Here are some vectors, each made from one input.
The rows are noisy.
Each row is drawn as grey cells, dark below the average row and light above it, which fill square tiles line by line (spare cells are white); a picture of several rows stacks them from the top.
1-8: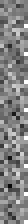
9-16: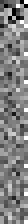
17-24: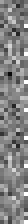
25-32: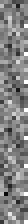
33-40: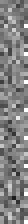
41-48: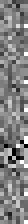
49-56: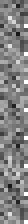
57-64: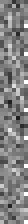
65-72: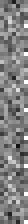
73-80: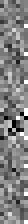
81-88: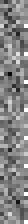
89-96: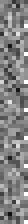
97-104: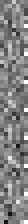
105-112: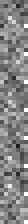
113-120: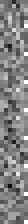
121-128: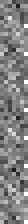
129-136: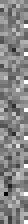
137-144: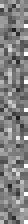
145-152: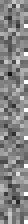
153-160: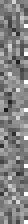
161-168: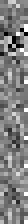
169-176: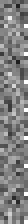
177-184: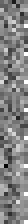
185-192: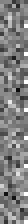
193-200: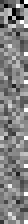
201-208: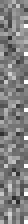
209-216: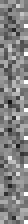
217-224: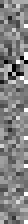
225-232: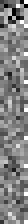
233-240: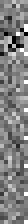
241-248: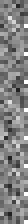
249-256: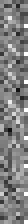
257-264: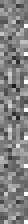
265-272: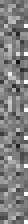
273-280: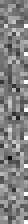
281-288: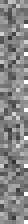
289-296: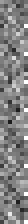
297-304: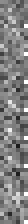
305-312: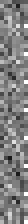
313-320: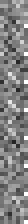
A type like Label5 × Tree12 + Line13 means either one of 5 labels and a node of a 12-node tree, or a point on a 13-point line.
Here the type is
List2(Line16).
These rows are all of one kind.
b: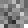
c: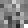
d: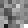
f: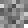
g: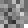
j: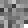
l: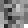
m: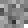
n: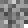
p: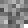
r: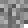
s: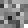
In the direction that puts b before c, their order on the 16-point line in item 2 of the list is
l, g, n, b, d, c, s, p, m, r, f, j.
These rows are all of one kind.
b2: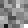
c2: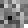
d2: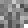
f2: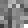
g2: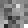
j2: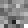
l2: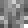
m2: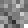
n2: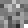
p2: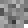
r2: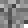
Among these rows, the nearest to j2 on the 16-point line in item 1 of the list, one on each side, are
g2 and m2.
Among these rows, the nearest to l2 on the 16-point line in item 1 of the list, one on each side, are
f2 and r2.
